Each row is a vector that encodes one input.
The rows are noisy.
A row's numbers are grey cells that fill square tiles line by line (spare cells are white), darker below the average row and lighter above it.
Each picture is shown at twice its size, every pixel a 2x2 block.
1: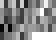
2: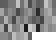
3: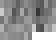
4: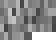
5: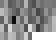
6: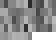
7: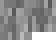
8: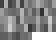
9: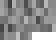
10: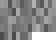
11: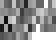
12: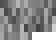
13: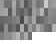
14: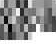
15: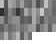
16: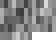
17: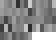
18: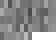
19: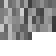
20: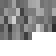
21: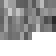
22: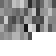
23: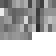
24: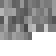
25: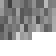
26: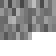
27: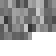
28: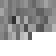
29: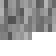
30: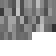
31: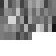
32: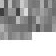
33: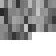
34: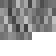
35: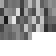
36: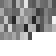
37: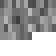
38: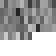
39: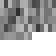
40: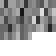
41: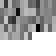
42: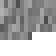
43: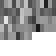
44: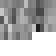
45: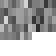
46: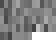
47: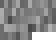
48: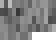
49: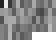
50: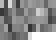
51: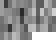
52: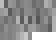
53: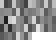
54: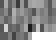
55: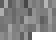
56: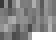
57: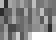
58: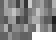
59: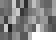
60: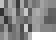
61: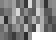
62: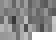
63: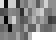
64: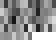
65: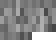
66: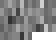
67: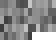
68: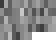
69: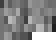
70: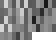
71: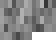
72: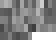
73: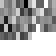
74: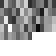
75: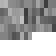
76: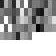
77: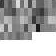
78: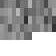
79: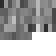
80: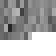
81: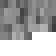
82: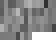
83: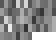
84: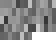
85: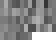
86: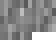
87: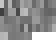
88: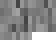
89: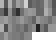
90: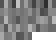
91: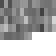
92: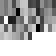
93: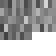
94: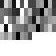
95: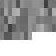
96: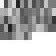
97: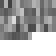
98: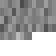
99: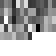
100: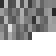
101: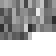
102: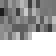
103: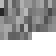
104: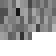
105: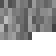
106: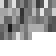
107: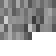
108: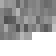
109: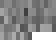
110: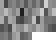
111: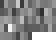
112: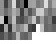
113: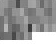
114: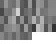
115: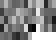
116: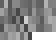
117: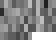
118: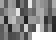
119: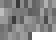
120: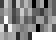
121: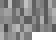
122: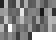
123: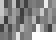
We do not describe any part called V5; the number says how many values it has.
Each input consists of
a true/false value, together with either a point on a 6-point line, or a value of V5.
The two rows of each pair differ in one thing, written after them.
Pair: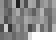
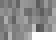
the value of V5
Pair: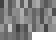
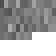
the value of V5
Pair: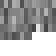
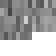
the value of V5
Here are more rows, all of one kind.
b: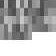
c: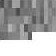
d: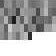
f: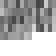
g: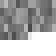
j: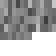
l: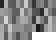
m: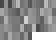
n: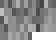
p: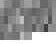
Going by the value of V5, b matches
f, g and n.
